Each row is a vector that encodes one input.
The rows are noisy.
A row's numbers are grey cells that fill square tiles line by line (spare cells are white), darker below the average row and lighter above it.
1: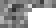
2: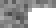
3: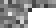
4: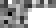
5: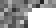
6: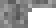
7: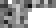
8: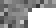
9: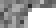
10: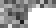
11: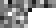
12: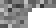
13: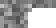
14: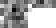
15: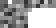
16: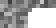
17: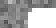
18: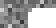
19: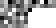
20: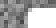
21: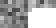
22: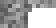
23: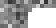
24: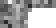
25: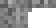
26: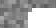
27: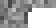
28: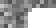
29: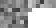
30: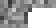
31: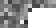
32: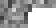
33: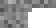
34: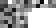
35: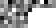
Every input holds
a point on a 6-point line.
